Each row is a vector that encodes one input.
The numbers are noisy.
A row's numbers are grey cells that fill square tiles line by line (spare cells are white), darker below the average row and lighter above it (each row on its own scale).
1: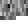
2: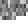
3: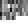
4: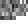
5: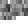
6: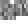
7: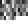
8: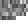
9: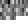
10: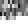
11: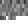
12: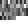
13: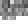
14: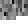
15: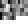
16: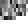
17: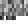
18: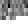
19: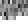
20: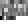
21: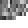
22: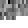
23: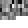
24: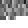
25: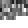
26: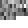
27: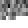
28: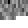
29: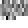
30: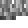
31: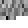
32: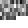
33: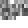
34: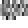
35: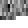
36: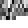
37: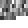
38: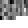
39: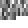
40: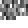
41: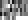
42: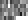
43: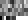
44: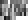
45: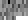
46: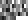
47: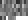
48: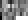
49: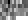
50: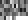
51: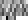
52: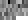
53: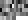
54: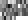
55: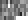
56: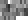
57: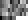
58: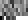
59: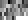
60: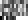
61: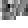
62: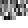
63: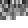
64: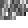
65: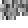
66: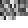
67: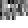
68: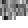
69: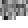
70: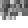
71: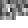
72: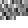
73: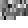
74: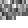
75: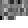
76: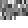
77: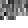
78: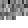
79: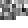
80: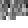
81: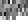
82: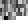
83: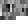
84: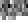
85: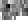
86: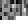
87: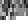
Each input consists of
a point on a 5-point line, together with either a point on a 5-point line, or four true/false values.
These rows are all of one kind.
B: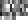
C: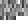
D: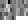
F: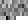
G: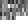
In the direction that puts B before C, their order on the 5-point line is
F, B, G, C, D.
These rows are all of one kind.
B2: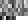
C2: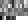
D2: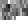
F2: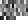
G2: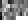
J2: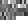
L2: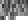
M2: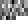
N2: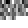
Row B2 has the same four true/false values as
C2 and M2.
